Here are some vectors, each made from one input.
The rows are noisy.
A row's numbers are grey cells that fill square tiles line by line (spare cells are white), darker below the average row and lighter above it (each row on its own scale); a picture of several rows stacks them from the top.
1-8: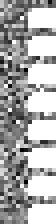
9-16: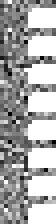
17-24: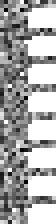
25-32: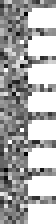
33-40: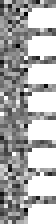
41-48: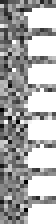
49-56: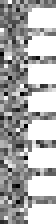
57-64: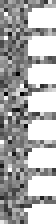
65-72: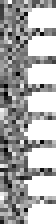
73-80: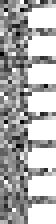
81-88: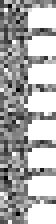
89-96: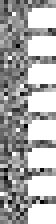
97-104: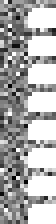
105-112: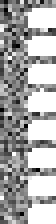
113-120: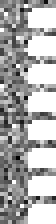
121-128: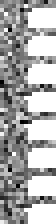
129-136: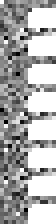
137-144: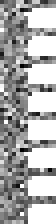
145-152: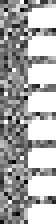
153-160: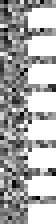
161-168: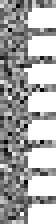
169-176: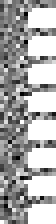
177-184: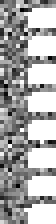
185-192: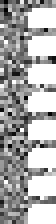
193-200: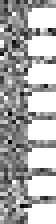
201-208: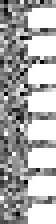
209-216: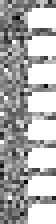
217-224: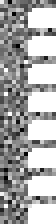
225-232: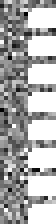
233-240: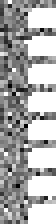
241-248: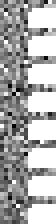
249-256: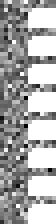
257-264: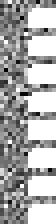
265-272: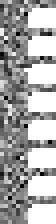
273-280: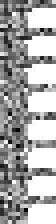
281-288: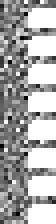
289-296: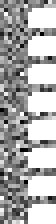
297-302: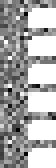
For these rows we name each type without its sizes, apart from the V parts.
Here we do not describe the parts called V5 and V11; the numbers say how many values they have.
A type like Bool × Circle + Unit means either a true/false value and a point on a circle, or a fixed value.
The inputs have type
Bool × Bool × Bool + Line × (Line + V5) + V11.
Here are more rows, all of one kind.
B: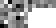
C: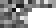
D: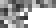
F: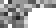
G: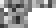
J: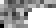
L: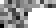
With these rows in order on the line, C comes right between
B and G.
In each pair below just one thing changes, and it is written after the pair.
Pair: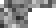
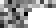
the value of V5
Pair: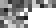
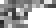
the value of V5
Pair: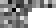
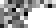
the value of V5
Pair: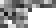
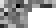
the place on the line
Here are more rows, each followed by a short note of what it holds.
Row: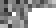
three true/false values
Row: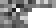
a point on a line and a value of V5
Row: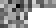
a point on a line and a value of V5
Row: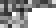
three true/false values
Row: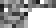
a value of V11
